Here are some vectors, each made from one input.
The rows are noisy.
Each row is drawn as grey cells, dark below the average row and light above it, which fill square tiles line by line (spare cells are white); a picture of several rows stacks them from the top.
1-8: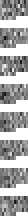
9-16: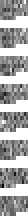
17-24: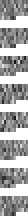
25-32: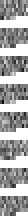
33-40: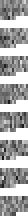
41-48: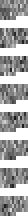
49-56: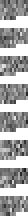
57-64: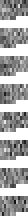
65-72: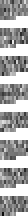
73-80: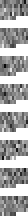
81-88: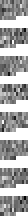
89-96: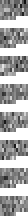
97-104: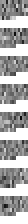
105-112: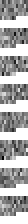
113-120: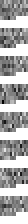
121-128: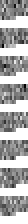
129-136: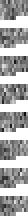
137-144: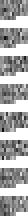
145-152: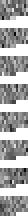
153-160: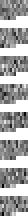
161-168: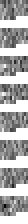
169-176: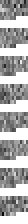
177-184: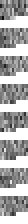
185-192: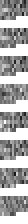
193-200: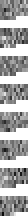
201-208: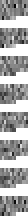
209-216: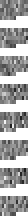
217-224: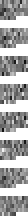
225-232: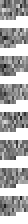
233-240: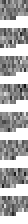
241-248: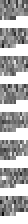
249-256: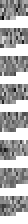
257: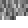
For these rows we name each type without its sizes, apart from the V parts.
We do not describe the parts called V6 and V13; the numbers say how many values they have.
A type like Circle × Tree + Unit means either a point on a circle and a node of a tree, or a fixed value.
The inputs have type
Bool × (Circle × V6 + V13).
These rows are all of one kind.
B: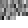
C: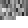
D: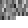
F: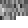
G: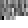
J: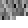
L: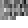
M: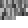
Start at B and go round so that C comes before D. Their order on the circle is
B, C, G, L, M, J, D, F.
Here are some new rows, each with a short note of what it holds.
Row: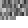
a point on a circle, a true/false value and a value of V6
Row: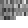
a true/false value and a value of V13
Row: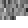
a true/false value and a value of V13
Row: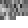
a point on a circle, a true/false value and a value of V6
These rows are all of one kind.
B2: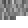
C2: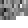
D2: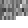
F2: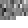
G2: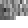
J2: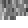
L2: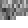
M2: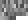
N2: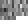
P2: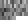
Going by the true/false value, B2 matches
J2 and M2.
